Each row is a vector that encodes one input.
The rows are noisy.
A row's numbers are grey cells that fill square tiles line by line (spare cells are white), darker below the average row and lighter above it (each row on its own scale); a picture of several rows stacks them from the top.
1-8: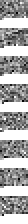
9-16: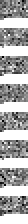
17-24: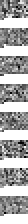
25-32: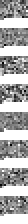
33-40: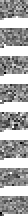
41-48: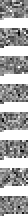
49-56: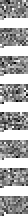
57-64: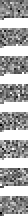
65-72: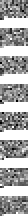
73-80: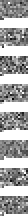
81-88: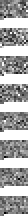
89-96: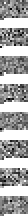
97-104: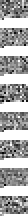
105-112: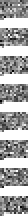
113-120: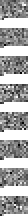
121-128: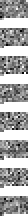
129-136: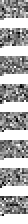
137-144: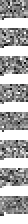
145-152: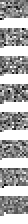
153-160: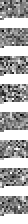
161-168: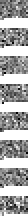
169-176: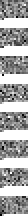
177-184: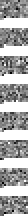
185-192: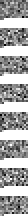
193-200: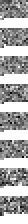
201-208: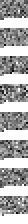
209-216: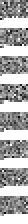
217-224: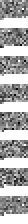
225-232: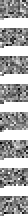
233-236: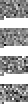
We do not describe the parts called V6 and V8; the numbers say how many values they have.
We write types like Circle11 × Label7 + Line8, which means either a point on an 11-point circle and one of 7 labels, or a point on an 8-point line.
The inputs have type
Bool × (Label7 × V8 + V6) × Line5 + Line7 × Line7.
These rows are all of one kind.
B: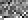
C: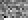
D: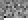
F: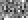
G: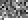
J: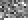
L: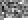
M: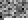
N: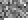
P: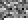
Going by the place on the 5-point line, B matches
C and J.
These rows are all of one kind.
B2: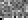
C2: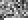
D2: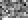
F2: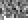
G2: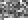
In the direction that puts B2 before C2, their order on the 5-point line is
D2, F2, G2, B2, C2.
